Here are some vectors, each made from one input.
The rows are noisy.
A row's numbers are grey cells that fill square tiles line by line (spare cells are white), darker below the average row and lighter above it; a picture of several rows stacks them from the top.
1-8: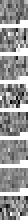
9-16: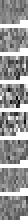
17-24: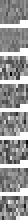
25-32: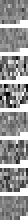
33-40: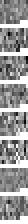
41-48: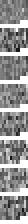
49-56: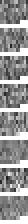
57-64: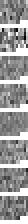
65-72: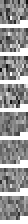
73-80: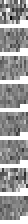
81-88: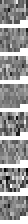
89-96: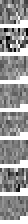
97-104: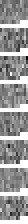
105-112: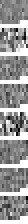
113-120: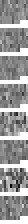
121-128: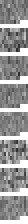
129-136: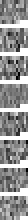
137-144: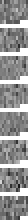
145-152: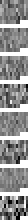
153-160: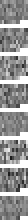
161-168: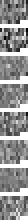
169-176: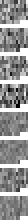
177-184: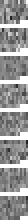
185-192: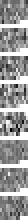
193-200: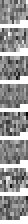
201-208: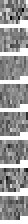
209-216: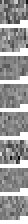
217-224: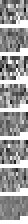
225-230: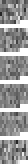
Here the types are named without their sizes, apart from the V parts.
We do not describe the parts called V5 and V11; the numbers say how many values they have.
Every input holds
a label, a point on a line and a value of V11, together with either a point on a circle, or a value of V5.
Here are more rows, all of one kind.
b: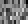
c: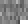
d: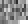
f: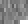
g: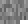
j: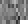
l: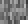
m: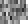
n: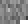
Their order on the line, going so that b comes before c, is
n, j, l, d, g, b, f, c, m.
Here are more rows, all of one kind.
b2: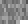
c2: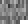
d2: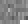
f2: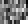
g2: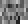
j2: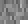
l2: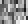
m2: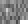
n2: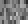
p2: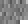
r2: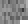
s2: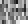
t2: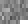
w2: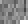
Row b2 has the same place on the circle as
c2, m2 and t2.
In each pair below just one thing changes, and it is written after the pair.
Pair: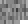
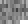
the place on the line
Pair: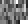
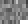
the value of V11
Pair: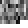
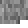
the value of V11
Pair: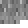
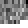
the place on the circle
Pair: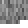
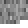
the place on the line
